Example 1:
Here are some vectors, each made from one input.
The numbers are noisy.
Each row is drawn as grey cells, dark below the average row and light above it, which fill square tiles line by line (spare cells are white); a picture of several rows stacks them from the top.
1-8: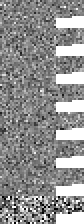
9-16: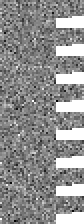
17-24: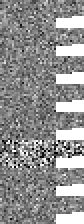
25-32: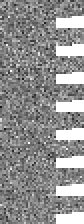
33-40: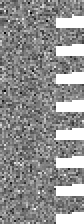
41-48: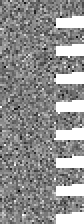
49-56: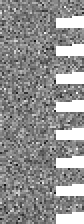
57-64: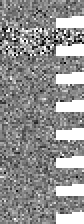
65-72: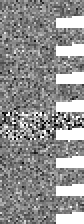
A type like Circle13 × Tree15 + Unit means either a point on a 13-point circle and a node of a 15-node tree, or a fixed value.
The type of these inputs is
Tree7 × Tree7 + Unit.
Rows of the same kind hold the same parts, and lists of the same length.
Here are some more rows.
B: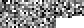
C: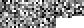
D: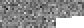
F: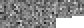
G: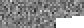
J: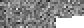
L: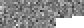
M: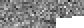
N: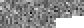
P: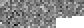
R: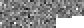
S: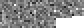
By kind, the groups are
B, C
D, F, G, J, L, M, N, P, R, S

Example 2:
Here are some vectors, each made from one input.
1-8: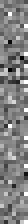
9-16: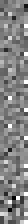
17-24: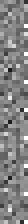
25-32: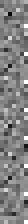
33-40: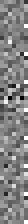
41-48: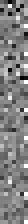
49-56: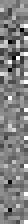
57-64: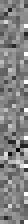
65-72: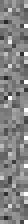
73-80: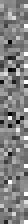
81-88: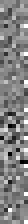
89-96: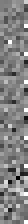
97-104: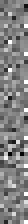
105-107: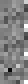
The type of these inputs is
Bool × Bool × Bool × Bool + Label7.
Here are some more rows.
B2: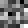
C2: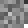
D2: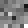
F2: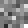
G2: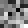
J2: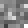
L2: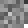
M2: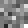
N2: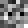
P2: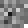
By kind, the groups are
B2, G2, N2
C2, D2, F2, J2, L2, M2, P2

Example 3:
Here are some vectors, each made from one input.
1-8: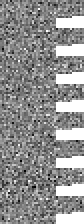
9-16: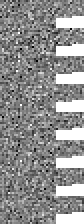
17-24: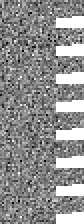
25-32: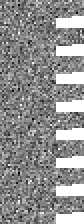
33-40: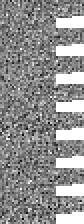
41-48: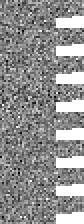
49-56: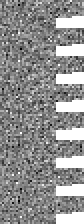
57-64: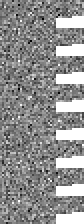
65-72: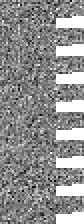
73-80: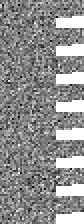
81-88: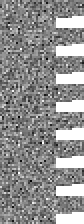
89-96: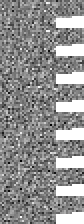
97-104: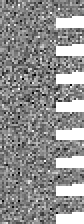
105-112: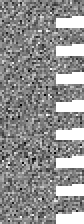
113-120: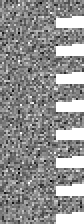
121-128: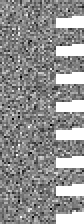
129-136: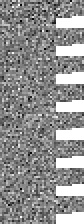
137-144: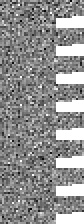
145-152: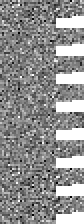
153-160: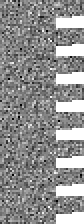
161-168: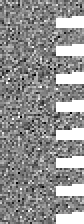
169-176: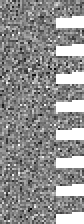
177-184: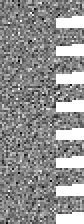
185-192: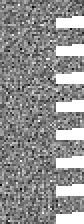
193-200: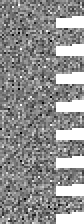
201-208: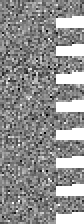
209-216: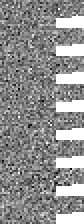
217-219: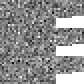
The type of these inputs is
Bool × (Tree18 + Unit).
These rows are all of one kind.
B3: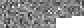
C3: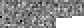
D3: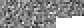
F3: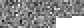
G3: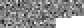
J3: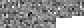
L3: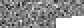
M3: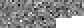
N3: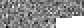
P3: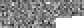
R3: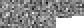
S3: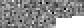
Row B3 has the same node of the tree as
J3 and N3.
